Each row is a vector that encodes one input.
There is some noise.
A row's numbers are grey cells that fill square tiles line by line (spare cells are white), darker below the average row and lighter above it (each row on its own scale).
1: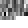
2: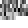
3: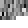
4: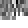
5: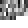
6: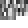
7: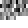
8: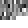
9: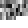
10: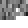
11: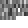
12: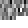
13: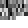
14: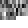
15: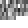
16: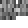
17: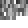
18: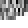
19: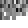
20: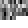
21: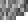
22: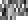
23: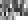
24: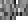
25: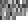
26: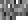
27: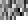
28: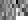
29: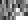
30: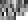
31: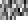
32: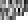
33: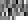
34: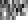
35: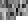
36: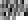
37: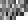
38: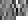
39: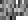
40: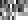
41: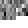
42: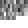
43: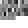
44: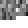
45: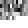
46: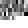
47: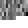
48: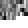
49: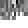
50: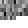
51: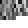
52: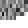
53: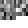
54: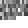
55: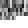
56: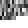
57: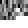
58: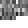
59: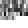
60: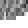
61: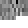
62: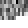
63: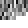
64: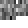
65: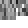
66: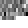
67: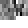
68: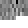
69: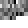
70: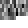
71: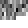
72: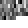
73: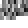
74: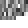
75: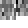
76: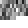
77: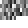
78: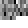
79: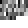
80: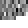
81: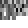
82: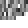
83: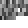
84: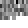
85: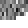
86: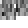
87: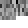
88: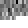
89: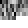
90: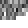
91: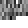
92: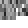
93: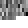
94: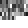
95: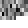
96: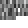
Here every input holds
one of 7 labels, together with either a fixed value, or two labels (each one of 7).
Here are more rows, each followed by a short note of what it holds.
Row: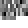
one of 7 labels
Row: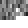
one of 7 labels
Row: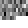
one of 7 labels
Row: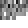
three labels (each one of 7)
